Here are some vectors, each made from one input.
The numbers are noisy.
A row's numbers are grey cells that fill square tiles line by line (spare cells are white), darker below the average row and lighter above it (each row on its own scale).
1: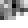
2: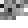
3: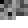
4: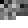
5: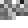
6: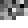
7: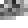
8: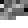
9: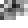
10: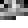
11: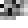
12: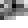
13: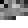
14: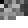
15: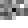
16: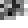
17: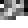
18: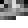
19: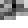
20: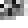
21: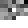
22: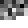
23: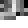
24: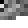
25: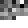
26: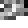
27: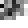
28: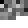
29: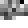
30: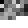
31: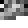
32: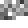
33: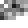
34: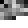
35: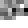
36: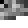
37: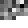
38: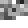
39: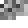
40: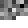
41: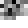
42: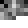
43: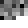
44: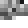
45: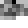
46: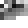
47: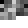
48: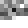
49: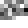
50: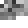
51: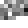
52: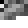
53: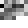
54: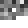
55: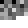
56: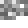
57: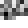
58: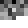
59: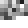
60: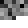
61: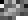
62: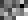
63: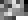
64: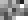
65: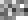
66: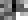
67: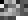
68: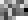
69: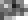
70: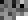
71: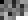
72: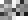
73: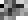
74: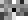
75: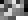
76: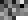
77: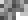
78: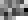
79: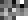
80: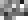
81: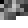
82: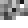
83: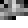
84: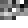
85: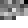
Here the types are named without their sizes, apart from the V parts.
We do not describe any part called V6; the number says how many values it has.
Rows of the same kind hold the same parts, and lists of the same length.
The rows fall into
2 kinds.
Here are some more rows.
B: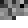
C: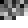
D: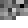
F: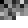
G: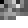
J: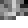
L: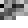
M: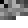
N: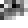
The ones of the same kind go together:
B, C, D, F, L, N
G, J, M

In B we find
a point on a line and a true/false value.
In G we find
a true/false value and a value of V6.
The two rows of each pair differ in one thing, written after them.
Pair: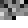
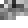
the true/false value
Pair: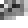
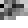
the place on the line
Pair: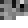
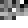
the place on the line
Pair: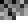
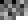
the place on the line
